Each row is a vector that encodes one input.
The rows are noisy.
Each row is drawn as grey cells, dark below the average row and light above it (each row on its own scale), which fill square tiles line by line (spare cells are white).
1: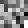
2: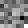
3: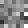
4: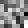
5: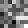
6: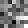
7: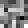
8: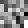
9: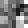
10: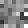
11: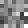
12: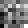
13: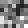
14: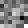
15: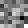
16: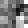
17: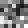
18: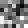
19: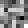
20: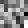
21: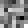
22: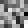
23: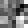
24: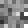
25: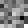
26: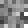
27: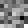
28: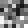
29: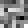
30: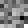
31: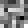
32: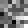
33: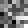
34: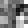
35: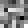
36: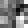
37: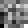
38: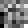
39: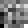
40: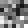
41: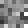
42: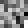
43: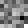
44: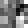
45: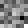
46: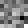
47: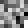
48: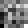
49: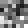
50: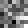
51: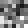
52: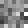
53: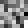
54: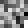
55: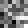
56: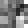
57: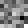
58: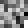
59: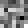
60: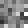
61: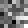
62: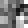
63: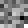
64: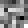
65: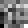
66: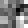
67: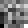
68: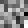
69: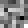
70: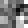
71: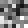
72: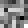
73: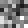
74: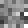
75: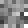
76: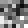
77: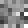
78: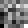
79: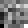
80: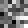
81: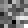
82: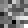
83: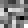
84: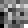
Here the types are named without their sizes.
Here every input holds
a point on a line.
